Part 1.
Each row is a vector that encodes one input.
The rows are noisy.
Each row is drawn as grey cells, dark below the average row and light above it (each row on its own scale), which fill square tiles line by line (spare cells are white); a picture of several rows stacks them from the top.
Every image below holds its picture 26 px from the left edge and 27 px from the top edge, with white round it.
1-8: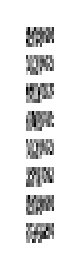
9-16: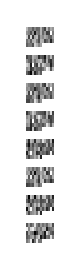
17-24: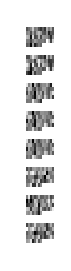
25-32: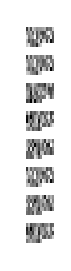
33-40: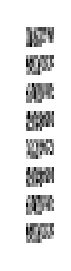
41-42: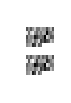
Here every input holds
one of 7 labels.
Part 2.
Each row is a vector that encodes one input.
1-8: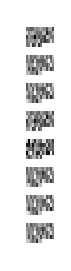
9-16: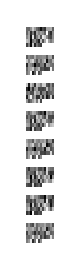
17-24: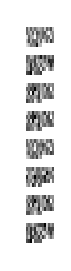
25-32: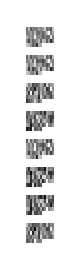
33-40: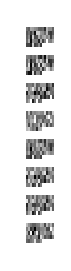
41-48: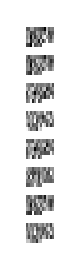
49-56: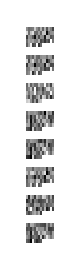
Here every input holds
one of 5 labels.
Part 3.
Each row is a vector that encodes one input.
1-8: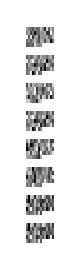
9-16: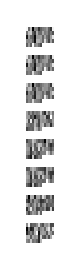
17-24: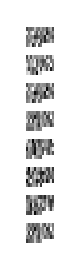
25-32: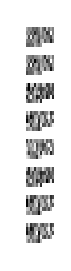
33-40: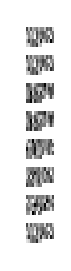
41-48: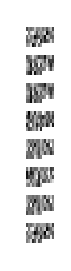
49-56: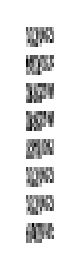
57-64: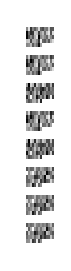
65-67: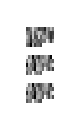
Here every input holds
one of 7 labels.
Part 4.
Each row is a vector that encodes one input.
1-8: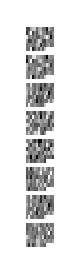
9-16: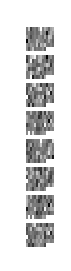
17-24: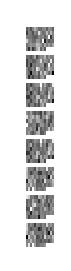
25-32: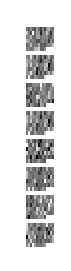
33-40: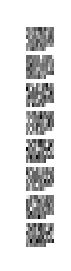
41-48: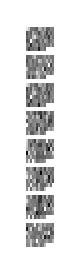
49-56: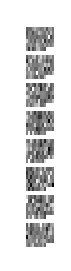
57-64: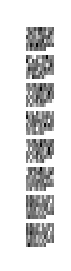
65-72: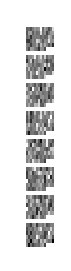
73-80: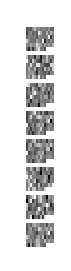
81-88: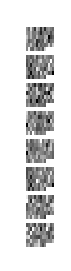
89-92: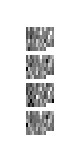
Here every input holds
either a fixed value, or four true/false values.
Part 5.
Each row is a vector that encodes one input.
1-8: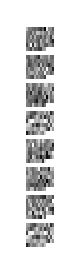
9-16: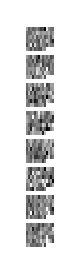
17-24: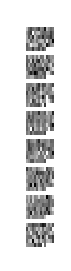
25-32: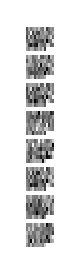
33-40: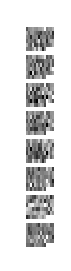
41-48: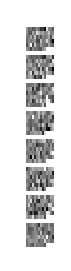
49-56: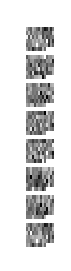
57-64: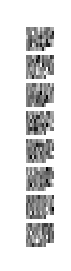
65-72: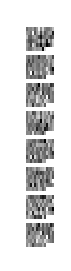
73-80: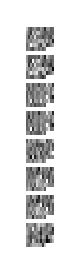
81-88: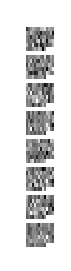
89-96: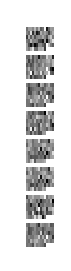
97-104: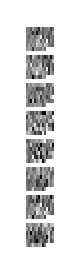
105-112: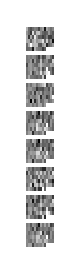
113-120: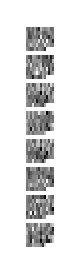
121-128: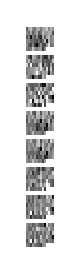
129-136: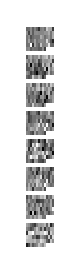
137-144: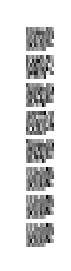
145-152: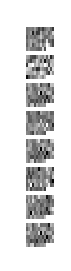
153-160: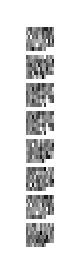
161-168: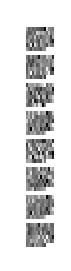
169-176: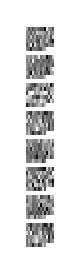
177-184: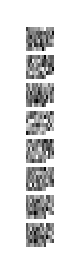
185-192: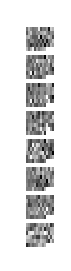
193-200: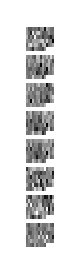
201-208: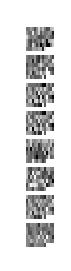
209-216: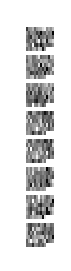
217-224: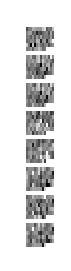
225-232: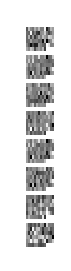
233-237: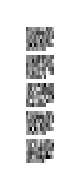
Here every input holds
either a fixed value, or four true/false values.
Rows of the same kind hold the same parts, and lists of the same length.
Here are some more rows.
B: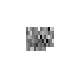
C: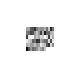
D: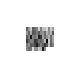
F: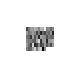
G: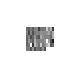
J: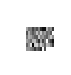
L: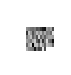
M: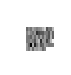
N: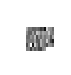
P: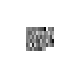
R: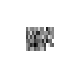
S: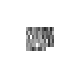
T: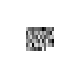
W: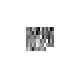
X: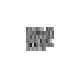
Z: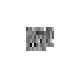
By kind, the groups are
B, D, F, G, J, L, M, N, P, R, S, T, W, X, Z
C

